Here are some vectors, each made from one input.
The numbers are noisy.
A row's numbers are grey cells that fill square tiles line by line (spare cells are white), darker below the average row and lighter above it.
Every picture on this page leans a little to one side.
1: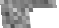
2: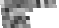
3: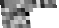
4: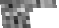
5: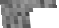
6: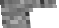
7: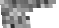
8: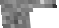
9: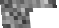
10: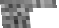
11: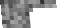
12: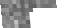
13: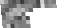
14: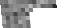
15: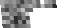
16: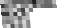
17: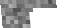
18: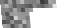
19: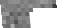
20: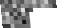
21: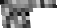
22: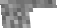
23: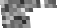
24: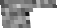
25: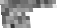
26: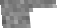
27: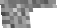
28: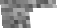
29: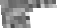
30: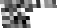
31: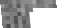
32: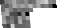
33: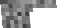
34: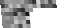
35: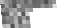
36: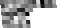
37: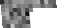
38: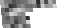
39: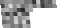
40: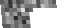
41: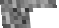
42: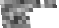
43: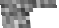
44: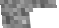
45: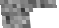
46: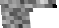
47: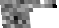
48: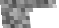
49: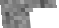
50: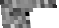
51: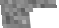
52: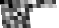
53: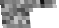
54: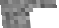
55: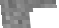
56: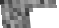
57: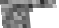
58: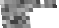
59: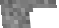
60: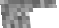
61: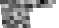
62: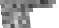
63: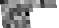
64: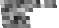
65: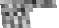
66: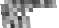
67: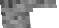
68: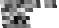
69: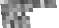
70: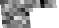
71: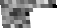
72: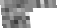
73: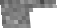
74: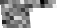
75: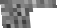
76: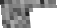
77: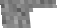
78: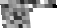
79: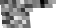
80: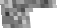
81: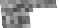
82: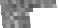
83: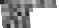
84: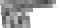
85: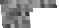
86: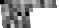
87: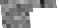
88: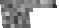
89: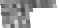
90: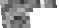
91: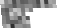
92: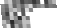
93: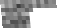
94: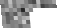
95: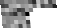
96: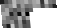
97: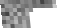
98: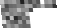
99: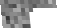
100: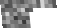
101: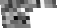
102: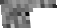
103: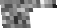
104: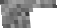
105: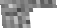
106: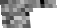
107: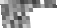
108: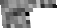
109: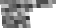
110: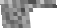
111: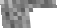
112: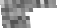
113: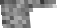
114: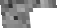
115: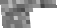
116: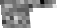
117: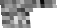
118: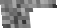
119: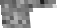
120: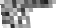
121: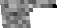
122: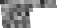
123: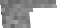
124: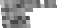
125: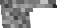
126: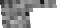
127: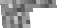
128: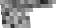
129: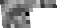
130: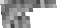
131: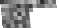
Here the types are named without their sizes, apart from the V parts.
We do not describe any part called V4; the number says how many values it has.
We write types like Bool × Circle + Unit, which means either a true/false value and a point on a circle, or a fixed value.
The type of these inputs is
Bool × List(Line × V4).
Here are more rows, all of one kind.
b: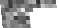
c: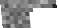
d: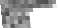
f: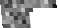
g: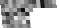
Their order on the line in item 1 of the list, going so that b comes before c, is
d, b, f, g, c.
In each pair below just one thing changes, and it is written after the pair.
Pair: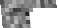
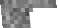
the place on the line in item 2 of the list
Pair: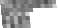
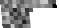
the value of V4 in item 2 of the list
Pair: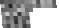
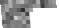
the value of V4 in item 2 of the list
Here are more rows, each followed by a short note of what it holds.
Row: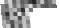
a true/false value, together with a list of one item
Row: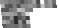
a true/false value, together with a list of two items
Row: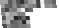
a true/false value, together with a list of two items
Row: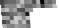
a true/false value, together with a list of one item
